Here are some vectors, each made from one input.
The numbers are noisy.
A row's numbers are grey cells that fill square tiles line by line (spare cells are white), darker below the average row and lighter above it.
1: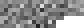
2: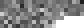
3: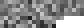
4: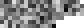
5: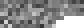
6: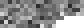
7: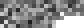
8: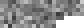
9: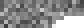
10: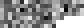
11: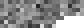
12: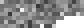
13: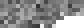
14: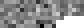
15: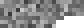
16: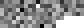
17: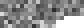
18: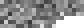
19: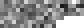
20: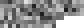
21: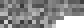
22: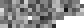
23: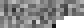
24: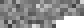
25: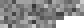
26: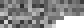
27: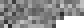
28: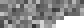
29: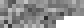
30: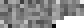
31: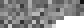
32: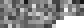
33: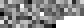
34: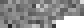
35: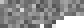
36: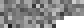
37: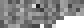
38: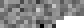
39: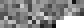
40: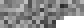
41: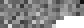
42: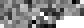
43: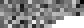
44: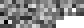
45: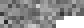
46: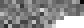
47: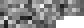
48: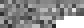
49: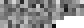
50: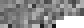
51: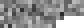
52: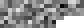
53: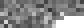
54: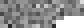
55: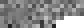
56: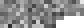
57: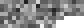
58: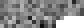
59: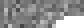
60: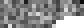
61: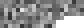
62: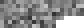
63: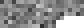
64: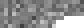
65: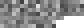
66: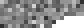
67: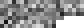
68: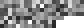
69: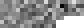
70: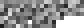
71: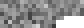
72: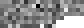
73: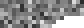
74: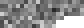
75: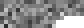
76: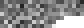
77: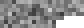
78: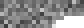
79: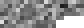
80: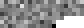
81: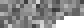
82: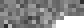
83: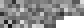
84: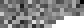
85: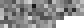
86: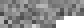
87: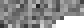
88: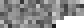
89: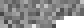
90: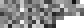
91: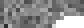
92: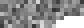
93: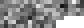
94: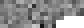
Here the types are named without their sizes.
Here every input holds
a point on a line, together with either a point on a circle and a true/false value, or a fixed value.
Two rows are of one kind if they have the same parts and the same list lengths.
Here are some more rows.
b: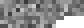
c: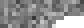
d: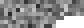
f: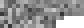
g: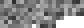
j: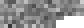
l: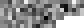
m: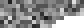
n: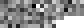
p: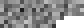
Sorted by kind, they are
b, c, d, m
f, g, j, l, n, p

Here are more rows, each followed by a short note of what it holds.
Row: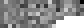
a point on a line
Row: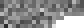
a point on a line
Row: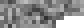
a point on a circle, a point on a line and a true/false value
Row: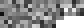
a point on a circle, a point on a line and a true/false value
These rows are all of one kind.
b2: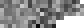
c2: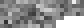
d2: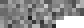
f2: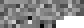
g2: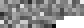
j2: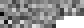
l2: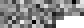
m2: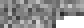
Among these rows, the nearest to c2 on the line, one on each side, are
d2 and j2.
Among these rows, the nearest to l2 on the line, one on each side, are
b2 and m2.
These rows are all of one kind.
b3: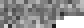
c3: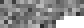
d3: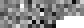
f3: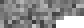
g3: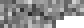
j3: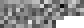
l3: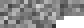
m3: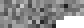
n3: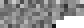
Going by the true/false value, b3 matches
c3, f3 and g3.
